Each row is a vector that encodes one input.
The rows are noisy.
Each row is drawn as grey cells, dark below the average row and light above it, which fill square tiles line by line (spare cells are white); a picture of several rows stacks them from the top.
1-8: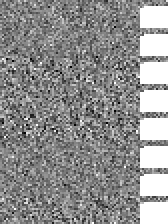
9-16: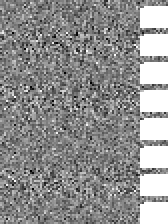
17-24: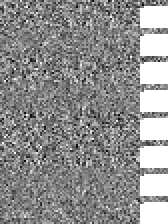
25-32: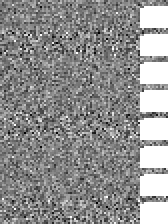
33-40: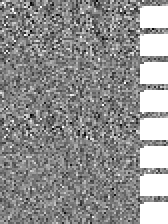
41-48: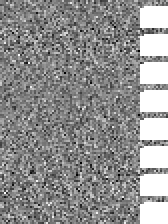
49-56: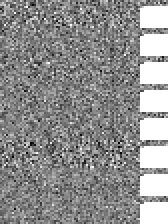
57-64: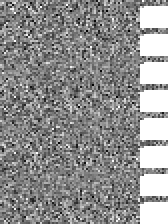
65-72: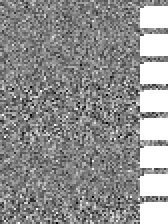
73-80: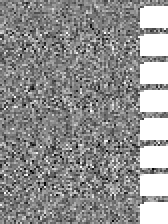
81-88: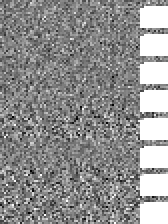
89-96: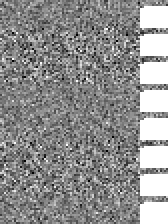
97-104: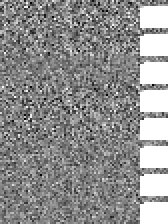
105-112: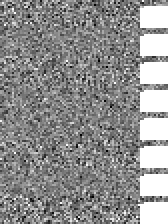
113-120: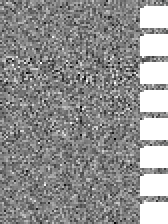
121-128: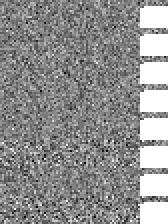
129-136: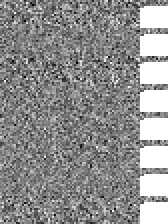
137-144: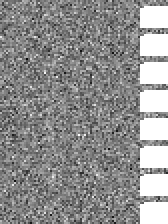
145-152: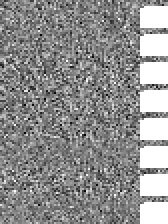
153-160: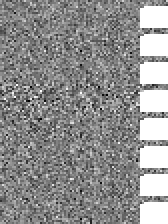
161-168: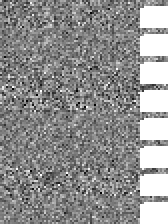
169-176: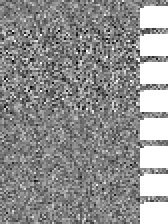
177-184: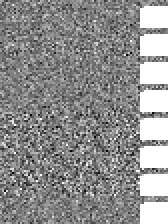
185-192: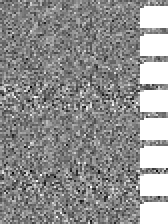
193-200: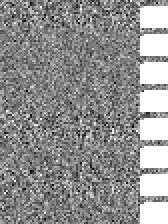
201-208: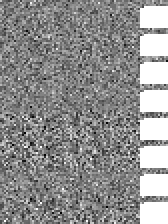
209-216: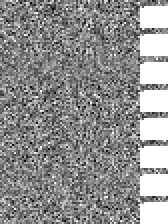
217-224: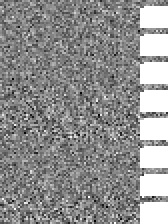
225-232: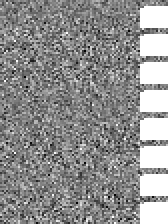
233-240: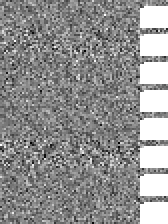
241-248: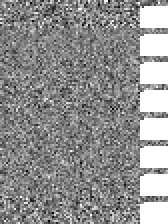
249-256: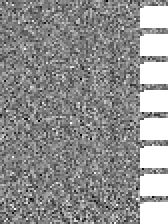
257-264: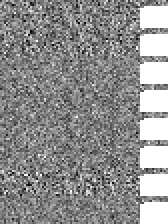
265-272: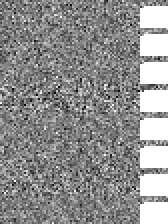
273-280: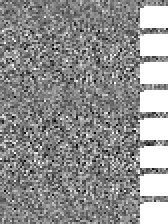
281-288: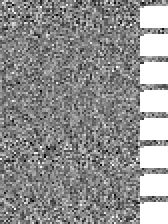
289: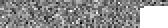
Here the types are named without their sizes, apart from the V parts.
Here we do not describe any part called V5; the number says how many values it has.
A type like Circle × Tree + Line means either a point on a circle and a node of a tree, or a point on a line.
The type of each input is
(Bool × Tree + Unit) × V5 + Circle × Circle.
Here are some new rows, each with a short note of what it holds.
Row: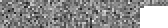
a node of a tree, a true/false value and a value of V5
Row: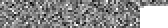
a point on each of two circles
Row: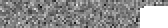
a node of a tree, a true/false value and a value of V5
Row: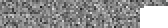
a node of a tree, a true/false value and a value of V5
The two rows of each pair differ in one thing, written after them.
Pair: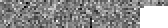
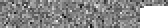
the true/false value
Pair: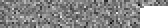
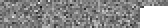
the node of the tree
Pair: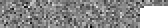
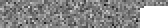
the value of V5
